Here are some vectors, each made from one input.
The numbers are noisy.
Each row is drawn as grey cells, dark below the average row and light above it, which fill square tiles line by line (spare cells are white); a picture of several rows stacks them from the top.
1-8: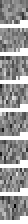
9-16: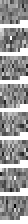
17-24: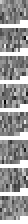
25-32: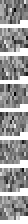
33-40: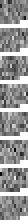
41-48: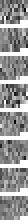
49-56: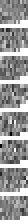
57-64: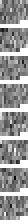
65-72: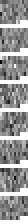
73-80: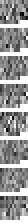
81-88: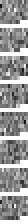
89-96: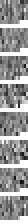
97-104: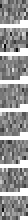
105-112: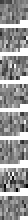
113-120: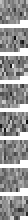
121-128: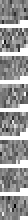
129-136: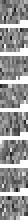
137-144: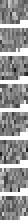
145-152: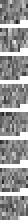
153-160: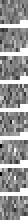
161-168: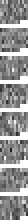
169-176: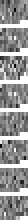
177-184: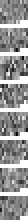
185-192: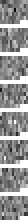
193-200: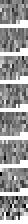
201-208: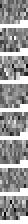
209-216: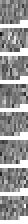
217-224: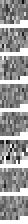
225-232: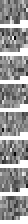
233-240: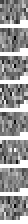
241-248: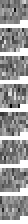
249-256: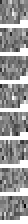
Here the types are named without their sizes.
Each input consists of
a label, together with either a point on a line, or three true/false values.
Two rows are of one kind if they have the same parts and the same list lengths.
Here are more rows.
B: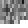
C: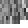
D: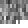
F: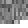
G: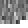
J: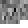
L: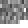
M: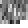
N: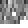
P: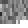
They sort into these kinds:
B, G, M, N
C, D, F, J, L, P

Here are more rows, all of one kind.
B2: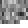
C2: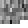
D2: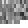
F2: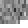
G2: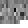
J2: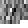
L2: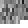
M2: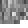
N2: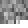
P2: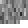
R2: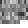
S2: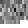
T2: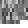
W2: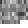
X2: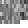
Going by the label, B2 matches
M2, R2, T2 and W2.
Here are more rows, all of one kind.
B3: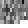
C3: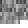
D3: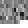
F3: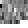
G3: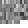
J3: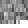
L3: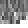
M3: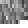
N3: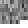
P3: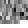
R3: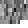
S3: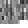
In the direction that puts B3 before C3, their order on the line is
R3, B3, L3, N3, S3, M3, F3, D3, J3, G3, C3, P3.
